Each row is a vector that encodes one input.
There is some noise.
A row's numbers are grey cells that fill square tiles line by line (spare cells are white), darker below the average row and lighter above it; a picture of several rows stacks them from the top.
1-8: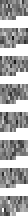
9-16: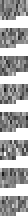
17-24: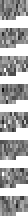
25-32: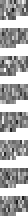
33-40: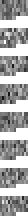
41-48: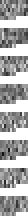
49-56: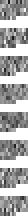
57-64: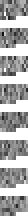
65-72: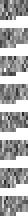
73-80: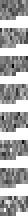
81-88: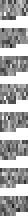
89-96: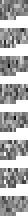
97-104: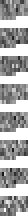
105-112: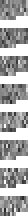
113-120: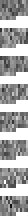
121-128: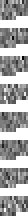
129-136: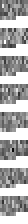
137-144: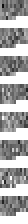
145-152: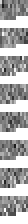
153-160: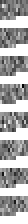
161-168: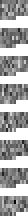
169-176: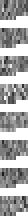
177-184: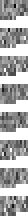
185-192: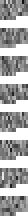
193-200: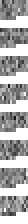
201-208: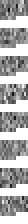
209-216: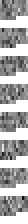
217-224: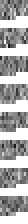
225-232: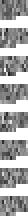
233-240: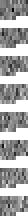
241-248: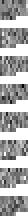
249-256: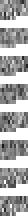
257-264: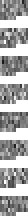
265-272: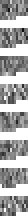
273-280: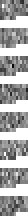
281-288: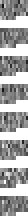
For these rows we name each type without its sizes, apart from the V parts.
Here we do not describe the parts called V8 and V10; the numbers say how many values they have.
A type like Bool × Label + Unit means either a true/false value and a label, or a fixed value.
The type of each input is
Bool × V8 + Label × (Line + V10).
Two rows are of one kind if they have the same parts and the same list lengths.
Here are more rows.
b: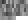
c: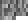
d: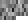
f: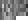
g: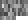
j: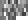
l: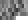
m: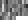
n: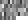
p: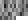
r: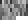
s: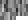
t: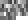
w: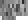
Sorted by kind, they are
b, l, w
c, d, f, g, m, p, r, s
j, n, t

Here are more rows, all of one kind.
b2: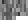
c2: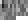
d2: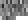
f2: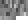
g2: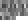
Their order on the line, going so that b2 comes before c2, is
f2, b2, c2, d2, g2.
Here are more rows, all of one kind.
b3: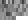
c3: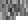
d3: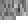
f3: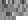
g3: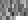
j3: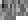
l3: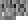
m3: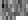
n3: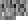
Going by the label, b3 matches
f3 and j3.
